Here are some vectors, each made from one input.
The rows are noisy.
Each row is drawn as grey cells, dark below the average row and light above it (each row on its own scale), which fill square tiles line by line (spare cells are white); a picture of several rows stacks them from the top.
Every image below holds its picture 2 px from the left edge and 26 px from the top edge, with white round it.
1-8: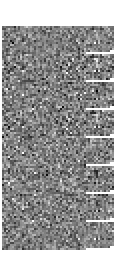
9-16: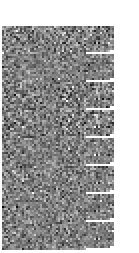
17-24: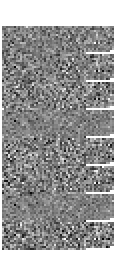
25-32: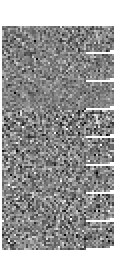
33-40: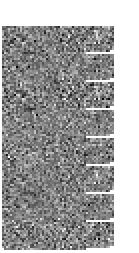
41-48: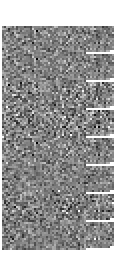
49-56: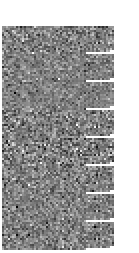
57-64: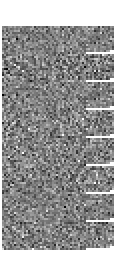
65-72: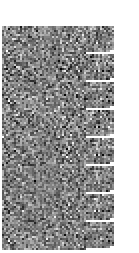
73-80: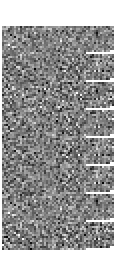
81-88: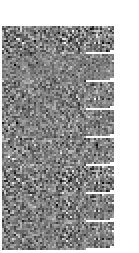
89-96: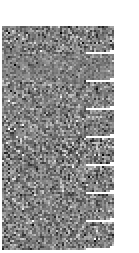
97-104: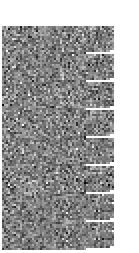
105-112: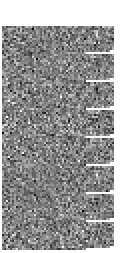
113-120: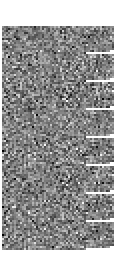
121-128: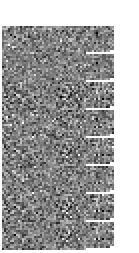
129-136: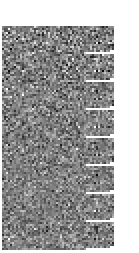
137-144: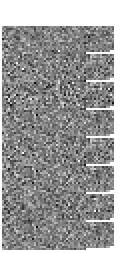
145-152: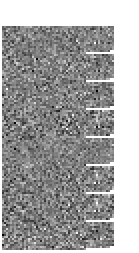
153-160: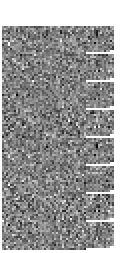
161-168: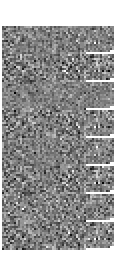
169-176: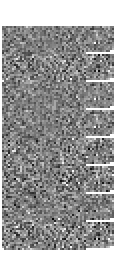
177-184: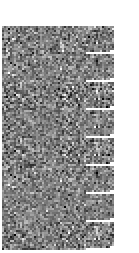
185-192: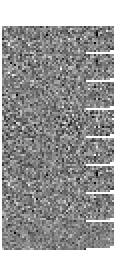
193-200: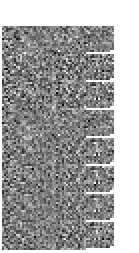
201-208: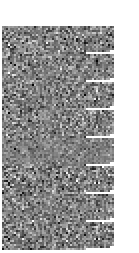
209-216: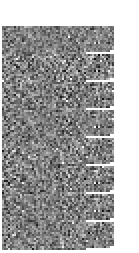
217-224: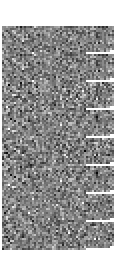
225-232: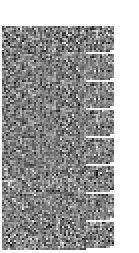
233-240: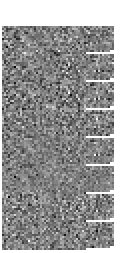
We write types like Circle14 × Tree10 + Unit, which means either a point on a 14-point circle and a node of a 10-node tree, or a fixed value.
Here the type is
Label7 × (Tree8 + Unit) + Line6 × Line6 × Line6.
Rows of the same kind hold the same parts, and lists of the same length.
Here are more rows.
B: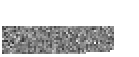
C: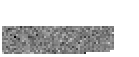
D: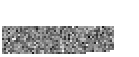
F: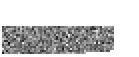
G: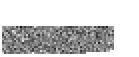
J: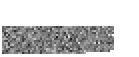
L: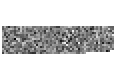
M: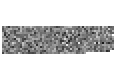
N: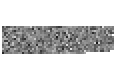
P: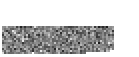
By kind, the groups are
B, F, J, L, M, N
C, G, P
D

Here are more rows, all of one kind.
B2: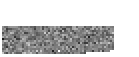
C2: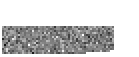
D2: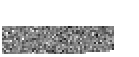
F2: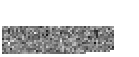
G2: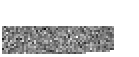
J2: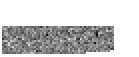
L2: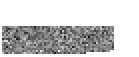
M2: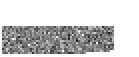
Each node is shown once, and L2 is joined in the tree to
B2 and F2.
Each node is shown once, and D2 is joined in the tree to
J2.
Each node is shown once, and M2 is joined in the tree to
C2.
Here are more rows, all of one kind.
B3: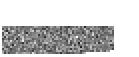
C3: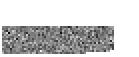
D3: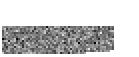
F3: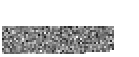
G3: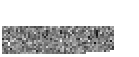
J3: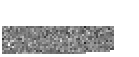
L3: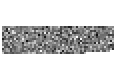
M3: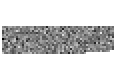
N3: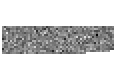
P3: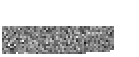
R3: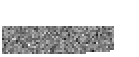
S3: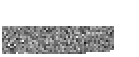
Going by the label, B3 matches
C3, F3 and L3.
